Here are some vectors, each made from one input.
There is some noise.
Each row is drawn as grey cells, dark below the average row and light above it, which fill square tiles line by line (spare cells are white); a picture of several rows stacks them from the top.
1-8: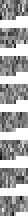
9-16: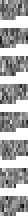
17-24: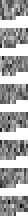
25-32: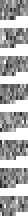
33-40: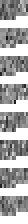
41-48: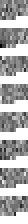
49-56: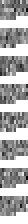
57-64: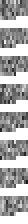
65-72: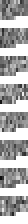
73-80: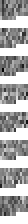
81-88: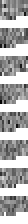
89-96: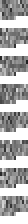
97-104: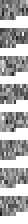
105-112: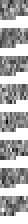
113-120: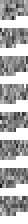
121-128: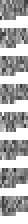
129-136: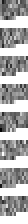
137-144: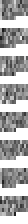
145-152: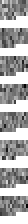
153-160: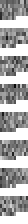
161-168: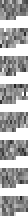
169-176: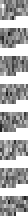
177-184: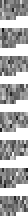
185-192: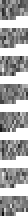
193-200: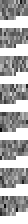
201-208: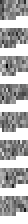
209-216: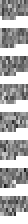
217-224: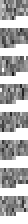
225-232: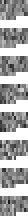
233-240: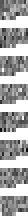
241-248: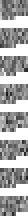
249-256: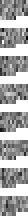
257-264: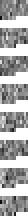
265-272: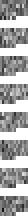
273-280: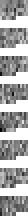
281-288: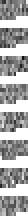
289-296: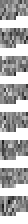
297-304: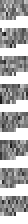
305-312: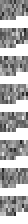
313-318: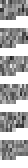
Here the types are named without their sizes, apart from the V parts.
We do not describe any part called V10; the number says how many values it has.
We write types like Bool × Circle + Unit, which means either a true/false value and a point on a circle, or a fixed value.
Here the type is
Bool × Bool × Bool + (Line + V10) × Tree.
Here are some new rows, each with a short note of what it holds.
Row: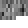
a point on a line and a node of a tree
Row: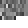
a point on a line and a node of a tree
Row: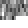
three true/false values
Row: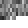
a node of a tree and a value of V10
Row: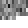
a point on a line and a node of a tree
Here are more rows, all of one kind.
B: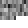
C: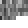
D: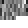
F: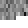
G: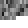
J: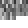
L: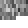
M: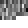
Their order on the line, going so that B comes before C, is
D, L, F, B, G, M, J, C.
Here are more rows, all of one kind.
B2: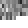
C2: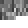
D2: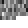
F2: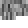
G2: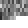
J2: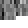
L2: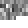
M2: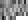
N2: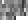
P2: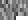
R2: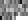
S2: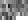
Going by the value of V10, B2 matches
D2, F2, G2 and N2.
